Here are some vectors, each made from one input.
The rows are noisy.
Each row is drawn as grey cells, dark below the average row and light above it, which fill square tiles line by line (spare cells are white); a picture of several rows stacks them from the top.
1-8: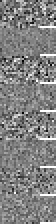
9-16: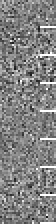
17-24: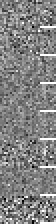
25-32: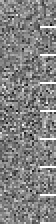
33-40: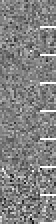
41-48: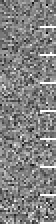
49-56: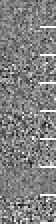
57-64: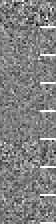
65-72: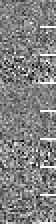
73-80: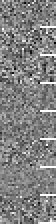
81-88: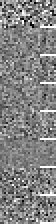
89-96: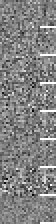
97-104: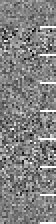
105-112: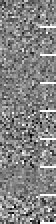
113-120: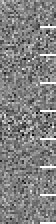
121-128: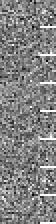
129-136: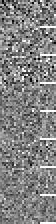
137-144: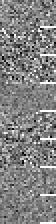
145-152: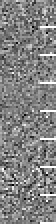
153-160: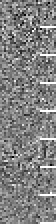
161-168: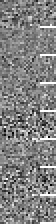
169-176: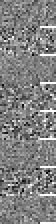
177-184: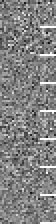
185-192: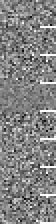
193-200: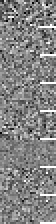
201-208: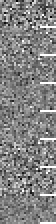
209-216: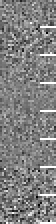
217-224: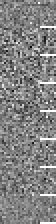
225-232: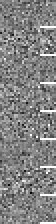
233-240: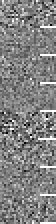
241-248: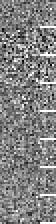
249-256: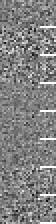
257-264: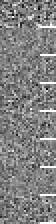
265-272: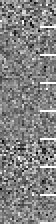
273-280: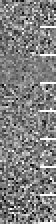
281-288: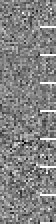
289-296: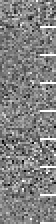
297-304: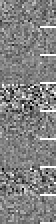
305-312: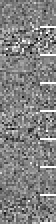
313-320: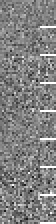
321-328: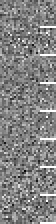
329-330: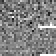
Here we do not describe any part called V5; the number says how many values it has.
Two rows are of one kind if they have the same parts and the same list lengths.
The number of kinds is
4.
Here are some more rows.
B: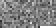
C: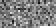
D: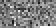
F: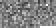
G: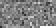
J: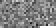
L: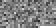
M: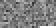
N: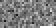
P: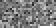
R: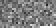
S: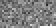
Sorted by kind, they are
B, J, M, N
C, D, F
G, P, R, S
L

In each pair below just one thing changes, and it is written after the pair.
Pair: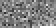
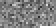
the value of V5
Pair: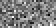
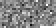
the node of the tree
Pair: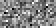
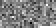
the value of V5
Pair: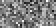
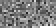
the node of the tree
